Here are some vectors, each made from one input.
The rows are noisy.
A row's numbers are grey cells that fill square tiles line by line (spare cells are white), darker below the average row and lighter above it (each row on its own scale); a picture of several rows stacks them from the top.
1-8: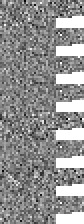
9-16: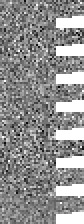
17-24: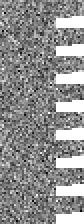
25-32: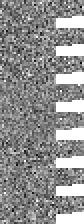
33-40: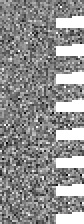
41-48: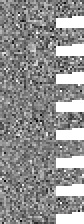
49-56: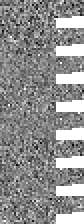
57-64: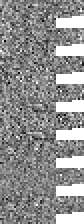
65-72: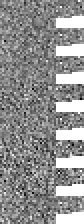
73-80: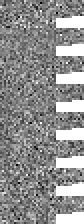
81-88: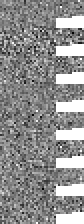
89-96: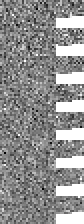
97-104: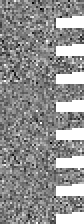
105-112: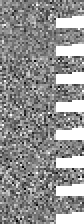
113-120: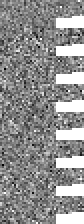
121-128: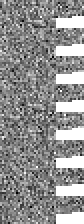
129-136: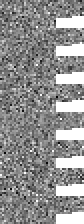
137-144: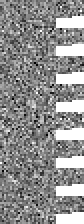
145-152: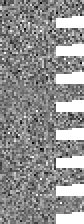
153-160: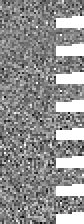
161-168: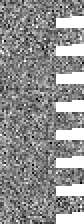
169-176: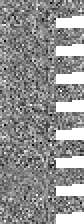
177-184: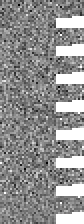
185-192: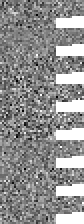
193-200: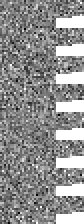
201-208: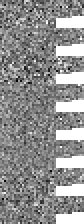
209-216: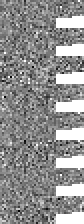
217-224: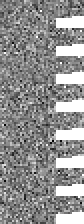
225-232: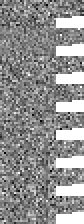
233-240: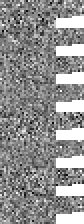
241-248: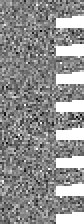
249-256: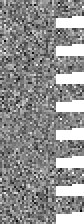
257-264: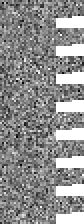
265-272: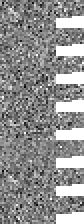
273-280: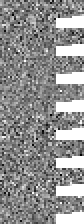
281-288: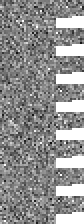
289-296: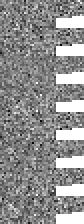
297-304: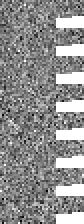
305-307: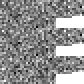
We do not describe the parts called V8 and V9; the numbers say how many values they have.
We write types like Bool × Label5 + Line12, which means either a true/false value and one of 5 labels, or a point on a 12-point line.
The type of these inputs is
List3(Line6) + V8 × V9.
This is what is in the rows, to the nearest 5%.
About 30% of them hold a value of V8 and a value of V9. The rest are lists of up to three points on a 6-point line: a few of all rows are empty, 10% hold one, 25% two and 30% three.
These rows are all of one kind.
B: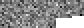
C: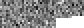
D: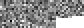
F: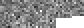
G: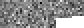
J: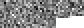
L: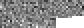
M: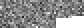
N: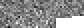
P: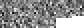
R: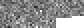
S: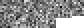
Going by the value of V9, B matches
F, L, N and R.
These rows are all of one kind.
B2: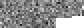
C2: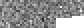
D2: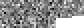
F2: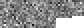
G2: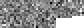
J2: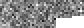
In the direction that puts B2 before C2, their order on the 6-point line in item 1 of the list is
D2, G2, F2, J2, B2, C2.
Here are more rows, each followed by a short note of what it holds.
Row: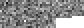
a list of one item
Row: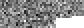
a list of one item
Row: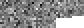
a list of one item
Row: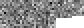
a list of three items
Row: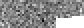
a list of three items
